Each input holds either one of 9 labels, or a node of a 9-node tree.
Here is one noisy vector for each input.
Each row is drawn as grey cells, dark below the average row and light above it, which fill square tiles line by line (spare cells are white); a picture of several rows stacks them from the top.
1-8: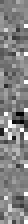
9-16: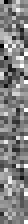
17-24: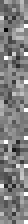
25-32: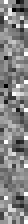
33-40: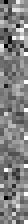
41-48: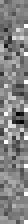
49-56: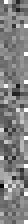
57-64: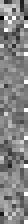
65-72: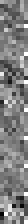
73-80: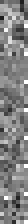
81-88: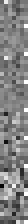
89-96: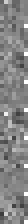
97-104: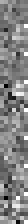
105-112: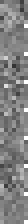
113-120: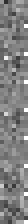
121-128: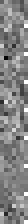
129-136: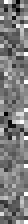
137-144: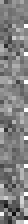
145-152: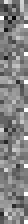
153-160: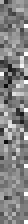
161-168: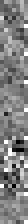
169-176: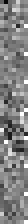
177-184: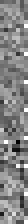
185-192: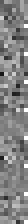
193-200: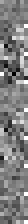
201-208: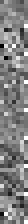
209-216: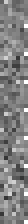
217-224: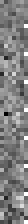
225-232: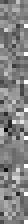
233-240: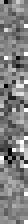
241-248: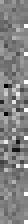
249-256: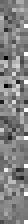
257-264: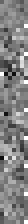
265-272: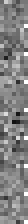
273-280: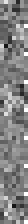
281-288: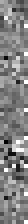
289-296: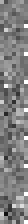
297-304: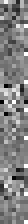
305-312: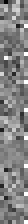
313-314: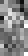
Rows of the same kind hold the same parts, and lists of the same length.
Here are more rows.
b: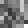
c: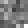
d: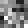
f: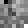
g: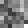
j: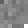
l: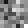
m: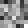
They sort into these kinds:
b, c, d, f, g
j, l, m

